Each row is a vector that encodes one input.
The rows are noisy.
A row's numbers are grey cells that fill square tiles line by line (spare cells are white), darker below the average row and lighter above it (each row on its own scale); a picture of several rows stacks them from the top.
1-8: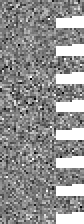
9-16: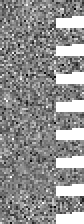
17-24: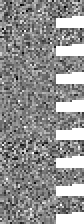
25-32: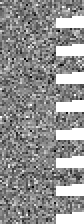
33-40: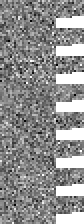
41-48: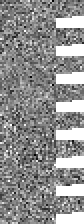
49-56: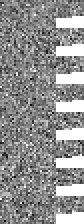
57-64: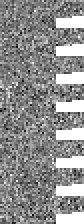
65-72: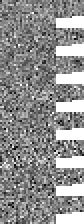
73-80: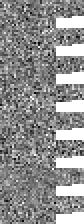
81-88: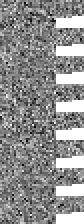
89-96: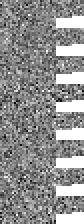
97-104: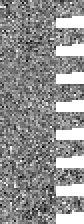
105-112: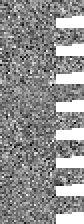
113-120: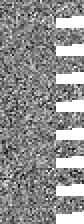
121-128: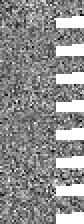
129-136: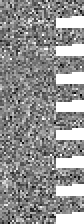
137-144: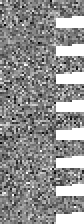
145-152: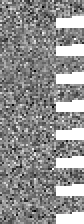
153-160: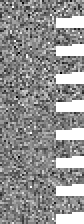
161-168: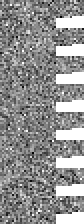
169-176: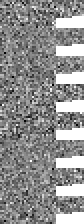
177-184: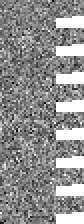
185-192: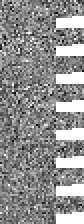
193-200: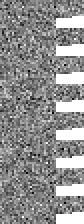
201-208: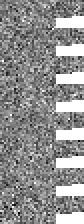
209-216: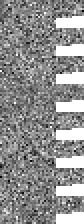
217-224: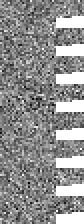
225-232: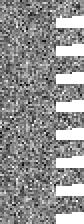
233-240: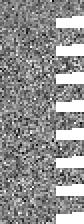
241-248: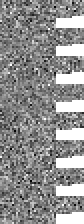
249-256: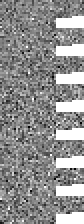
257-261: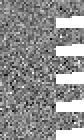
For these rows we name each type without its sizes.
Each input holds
a true/false value, together with either a point on a circle, or a point on a line.
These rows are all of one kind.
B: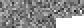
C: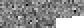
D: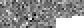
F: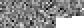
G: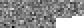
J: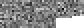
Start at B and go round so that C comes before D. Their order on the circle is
B, G, F, C, D, J.
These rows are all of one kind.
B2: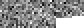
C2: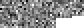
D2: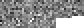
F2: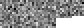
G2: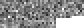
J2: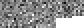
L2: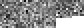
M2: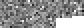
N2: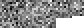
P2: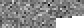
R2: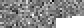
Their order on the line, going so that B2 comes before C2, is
M2, J2, L2, F2, R2, N2, P2, D2, B2, G2, C2.
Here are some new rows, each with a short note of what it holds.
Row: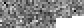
a point on a circle and a true/false value
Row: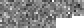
a point on a circle and a true/false value
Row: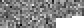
a point on a line and a true/false value
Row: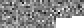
a point on a line and a true/false value
